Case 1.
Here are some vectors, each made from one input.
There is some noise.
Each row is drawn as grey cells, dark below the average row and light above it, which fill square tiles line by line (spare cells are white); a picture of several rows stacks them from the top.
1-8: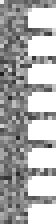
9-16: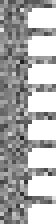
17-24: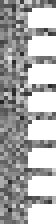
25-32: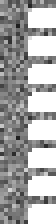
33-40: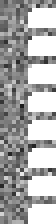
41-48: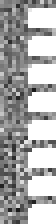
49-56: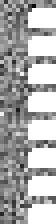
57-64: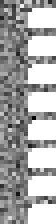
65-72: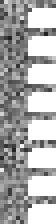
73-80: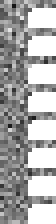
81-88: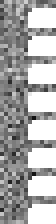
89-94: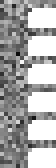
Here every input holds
a point on a 10-point line.
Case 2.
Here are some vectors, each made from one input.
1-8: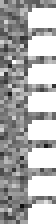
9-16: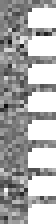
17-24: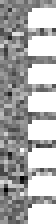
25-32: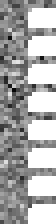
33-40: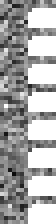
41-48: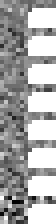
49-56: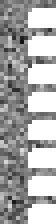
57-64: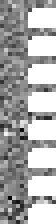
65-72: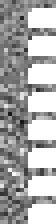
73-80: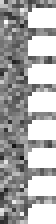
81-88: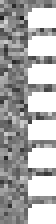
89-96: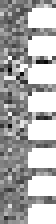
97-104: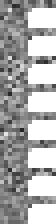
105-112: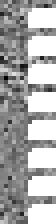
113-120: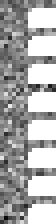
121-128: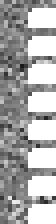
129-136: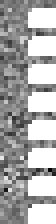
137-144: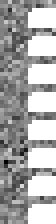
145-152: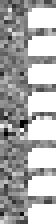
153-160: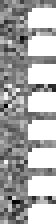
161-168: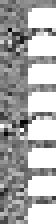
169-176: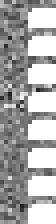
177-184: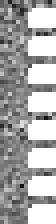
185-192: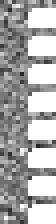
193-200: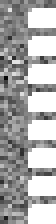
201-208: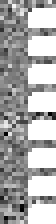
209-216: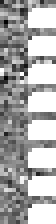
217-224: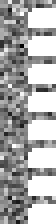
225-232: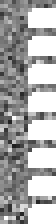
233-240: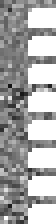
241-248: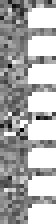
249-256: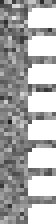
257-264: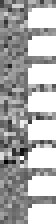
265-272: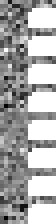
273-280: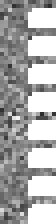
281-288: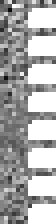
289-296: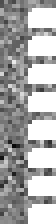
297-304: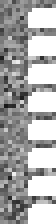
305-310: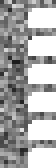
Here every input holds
either a point on an 8-point circle, or a fixed value.
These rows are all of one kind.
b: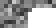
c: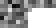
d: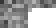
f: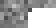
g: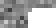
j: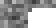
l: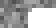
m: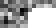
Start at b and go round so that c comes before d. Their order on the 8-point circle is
b, c, d, l, g, m, f, j.
